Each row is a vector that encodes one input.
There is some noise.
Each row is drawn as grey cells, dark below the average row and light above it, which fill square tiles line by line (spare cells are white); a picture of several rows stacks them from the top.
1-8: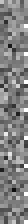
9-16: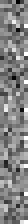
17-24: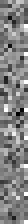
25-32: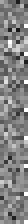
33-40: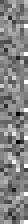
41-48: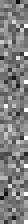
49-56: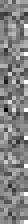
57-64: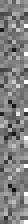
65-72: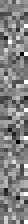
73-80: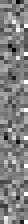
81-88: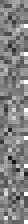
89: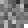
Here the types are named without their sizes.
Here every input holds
either a point on a circle, or a point on a line.
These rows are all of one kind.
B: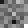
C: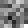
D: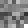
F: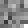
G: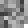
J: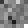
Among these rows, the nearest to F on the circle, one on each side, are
C and G.
